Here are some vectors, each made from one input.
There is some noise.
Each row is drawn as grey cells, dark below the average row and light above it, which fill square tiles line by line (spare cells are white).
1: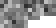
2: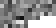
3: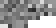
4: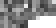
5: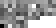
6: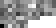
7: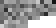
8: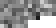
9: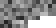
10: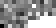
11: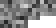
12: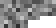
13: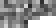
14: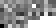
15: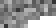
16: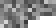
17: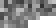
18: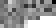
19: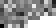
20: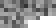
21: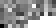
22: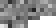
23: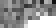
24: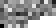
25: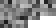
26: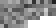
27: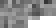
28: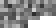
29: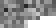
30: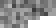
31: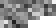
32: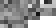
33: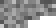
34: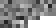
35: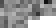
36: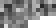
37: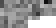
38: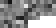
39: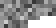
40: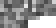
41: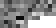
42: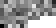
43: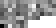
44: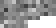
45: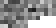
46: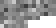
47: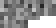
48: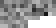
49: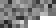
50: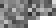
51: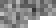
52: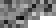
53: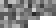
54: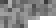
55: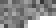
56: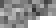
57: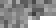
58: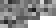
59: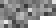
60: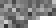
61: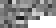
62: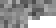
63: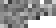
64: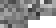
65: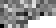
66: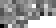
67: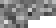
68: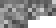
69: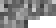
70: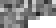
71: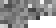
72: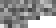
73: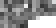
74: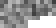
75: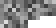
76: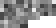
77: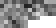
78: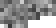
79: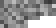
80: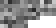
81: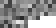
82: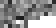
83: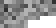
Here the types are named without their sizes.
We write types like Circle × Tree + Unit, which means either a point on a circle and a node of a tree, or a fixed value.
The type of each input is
Tree × Tree × Tree.
